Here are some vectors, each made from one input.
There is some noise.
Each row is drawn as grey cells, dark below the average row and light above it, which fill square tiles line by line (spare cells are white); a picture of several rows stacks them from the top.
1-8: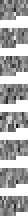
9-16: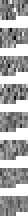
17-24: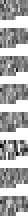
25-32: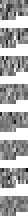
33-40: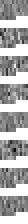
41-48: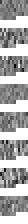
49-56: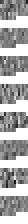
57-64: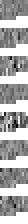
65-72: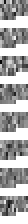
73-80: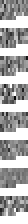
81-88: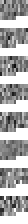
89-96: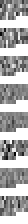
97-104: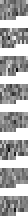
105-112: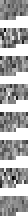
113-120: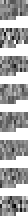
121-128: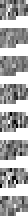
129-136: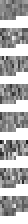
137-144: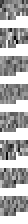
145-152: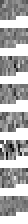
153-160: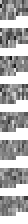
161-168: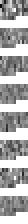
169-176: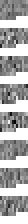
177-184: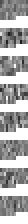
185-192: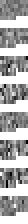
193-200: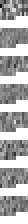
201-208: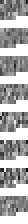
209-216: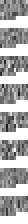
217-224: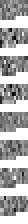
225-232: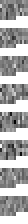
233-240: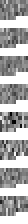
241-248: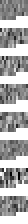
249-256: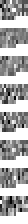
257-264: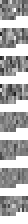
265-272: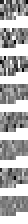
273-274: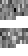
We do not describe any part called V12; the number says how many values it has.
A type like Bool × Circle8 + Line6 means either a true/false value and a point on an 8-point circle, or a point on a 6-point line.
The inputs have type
Label10 × V12 + List2(Line14).
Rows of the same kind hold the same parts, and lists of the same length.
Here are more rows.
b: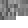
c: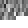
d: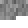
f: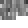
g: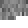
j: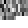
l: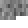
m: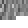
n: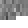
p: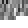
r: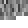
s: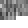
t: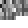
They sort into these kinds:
b, s
c, n
d, l, m, p, r, t
f, g, j

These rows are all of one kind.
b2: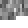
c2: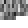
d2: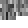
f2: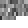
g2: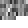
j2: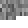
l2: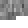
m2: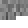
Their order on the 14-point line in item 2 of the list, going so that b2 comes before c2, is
b2, m2, d2, c2, g2, j2, l2, f2.
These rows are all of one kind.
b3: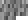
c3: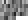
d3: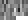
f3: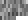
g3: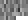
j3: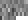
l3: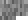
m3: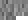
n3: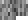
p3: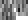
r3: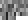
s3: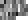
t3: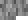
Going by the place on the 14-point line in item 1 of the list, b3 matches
n3 and t3.
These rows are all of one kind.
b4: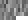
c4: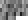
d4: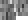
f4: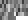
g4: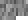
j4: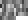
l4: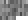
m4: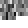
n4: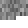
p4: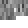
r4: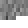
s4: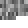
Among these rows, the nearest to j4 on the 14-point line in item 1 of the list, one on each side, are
c4 and l4.
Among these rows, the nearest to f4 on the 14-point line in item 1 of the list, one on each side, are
c4 and r4.
